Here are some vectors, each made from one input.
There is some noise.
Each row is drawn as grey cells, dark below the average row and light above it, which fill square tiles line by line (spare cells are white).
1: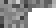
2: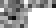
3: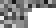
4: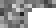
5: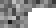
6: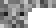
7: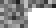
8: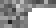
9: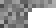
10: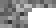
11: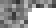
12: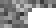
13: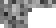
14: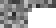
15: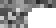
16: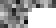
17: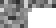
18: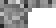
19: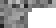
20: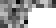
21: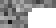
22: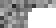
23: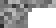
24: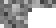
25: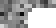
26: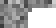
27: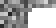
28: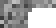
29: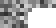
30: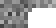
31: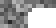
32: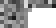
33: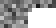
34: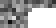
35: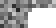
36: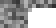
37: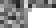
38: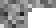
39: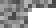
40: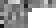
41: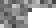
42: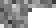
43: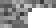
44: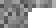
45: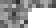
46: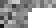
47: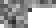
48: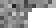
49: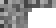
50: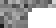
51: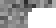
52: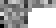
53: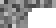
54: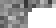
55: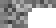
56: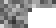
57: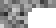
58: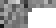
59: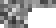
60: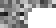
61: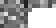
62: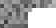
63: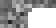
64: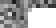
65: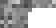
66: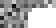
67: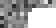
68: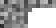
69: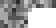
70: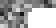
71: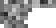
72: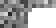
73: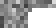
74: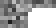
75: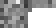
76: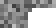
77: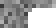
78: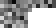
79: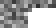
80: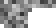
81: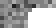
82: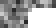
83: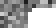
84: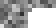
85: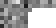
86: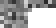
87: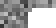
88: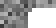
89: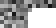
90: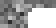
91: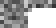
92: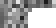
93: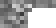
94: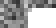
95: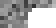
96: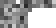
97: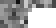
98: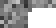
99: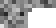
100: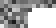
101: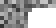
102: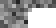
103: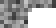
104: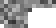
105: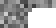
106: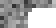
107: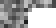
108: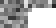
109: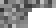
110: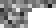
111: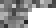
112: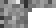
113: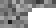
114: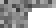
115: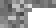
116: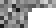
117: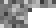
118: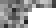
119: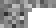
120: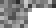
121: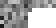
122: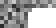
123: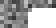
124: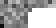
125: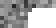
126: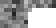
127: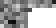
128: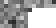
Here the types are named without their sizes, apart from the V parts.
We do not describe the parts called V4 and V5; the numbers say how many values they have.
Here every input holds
either a point on a line, or a true/false value and a value of V4, or a value of V5.
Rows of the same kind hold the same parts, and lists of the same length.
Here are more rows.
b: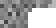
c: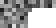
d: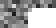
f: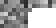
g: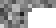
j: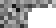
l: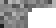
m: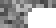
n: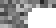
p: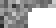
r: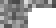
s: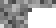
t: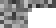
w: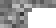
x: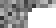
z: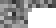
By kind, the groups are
b, c, f, j, l, p, x
d, r, t, z
g, m, n, s, w

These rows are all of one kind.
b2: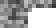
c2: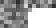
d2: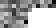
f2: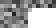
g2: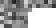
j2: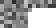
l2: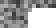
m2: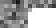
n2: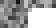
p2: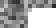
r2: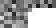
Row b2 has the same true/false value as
d2, g2, j2 and r2.
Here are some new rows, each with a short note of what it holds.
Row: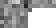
a value of V5
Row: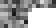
a true/false value and a value of V4
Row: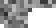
a point on a line
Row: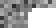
a value of V5
